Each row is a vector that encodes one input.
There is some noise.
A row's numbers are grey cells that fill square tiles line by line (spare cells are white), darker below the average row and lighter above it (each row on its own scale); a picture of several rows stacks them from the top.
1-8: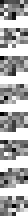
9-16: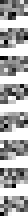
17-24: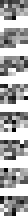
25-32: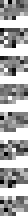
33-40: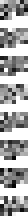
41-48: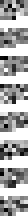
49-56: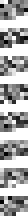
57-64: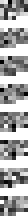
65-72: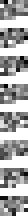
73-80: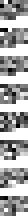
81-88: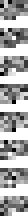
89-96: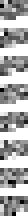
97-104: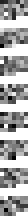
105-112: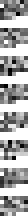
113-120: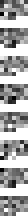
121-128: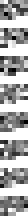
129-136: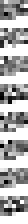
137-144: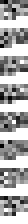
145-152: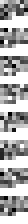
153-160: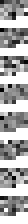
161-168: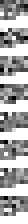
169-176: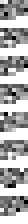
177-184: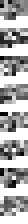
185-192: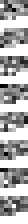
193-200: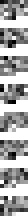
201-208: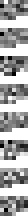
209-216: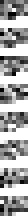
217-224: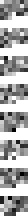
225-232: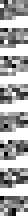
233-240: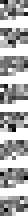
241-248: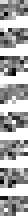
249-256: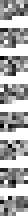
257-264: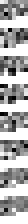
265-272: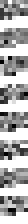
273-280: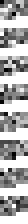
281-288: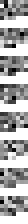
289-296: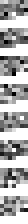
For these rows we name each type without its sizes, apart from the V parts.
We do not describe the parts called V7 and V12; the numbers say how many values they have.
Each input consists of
a value of V7, together with either a point on a line and a true/false value, or a value of V12.
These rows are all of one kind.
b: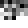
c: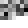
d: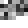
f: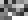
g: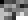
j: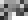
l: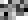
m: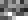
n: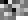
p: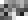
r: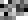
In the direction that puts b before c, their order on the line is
d, m, j, b, l, c, g, r, n, f, p.
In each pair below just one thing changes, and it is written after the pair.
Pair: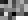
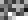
the true/false value
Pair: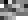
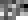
the place on the line
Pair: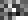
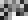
the true/false value
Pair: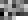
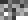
the place on the line
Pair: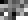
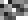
the value of V7
